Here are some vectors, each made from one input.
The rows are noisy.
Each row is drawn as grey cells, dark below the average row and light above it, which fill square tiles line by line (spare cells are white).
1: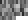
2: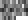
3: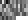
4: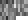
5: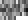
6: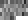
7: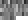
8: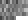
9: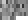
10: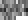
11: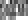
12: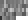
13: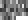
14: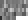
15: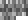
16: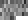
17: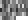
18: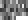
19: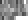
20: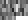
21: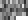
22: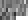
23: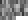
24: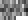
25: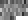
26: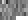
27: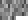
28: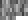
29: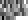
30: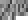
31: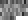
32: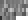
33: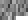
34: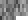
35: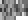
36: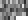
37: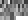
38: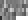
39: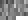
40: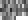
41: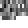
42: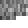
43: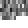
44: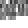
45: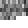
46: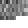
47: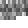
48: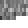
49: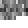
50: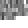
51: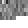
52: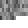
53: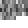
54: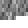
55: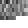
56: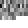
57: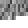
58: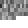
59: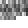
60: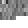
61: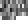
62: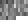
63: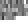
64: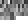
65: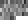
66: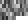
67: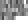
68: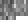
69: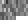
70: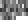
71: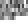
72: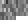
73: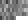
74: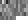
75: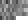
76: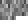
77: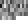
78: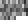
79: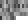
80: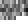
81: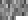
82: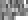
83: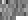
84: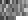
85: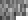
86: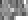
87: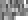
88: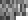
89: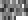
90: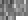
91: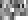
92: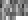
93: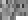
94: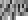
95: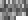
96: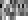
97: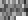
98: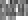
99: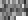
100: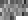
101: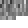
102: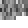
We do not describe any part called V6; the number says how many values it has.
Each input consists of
either one of 8 labels and a true/false value, or a value of V6.
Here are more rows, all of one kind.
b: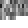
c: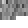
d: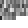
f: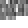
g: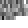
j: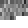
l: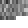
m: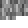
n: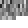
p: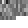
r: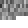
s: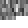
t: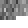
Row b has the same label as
f, m and s.
